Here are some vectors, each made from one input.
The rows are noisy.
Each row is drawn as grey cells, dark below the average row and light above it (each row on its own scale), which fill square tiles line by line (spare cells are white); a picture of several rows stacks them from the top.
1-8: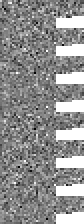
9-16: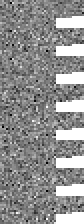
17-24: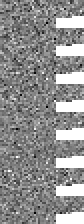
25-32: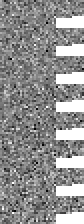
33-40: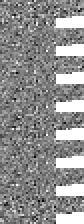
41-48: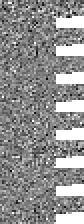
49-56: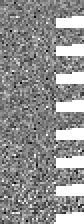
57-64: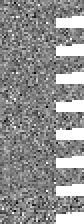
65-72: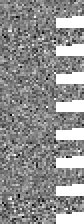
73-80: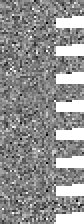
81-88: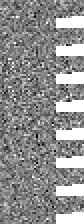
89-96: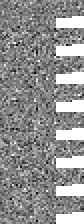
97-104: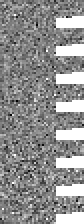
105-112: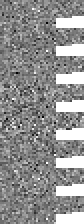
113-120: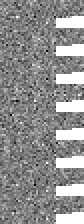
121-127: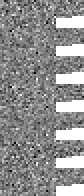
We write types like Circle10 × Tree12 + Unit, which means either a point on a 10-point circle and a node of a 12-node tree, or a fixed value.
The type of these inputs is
(Bool × Bool × Bool + Unit) × (Line5 + Line7).
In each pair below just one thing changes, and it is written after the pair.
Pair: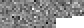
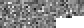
the place on the 7-point line
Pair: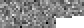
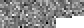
one of the three true/false values
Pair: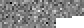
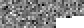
the place on the 7-point line
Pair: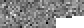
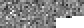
the place on the 7-point line
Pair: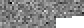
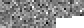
the place on the 7-point line
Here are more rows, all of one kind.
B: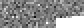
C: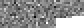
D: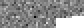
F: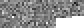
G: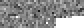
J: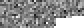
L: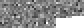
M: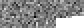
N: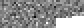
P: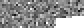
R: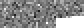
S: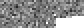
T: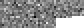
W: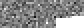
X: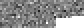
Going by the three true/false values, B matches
F, M, R and W.
